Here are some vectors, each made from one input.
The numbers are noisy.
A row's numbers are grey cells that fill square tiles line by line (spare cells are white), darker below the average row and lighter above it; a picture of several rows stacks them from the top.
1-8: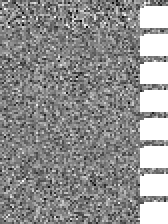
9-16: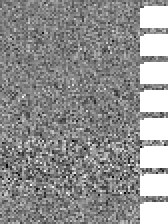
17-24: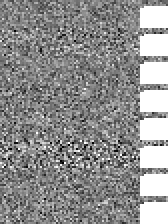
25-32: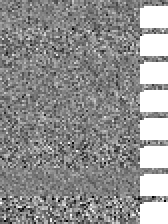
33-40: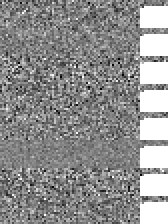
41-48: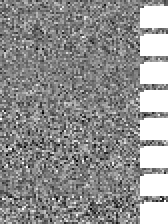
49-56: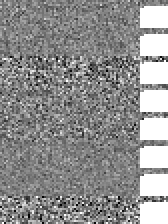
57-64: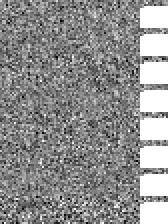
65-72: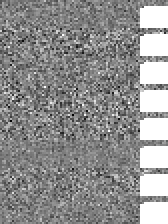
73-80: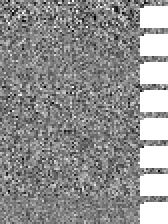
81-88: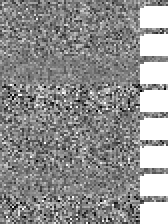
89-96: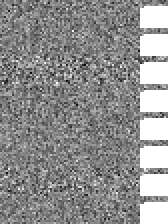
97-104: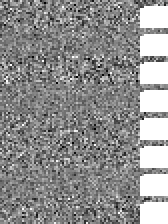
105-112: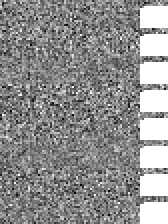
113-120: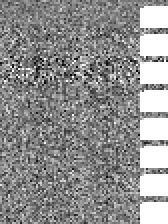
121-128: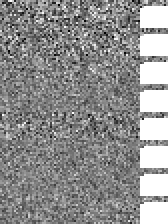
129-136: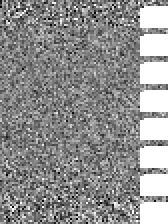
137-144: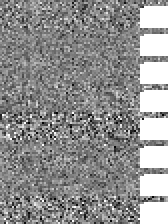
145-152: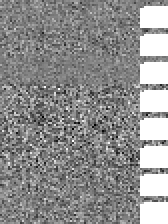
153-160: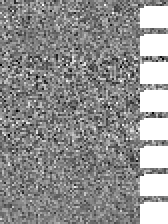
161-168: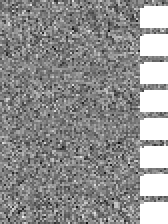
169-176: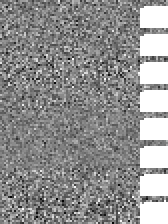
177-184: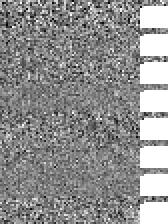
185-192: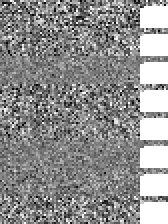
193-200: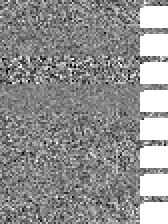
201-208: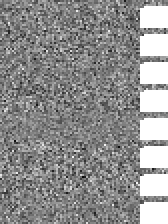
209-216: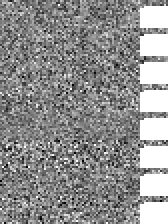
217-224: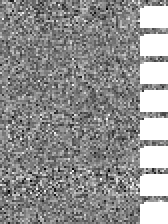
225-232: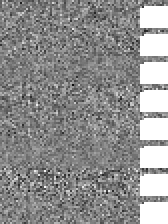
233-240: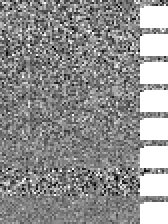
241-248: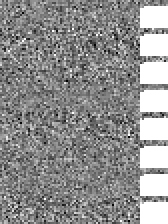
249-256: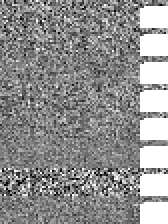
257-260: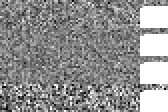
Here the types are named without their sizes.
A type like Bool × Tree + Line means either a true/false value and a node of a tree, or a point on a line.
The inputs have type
Label × Label + Tree × Tree + Unit.
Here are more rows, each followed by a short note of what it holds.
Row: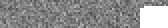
two labels
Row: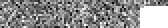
a node of each of two trees
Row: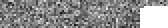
a node of each of two trees
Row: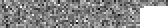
a fixed value
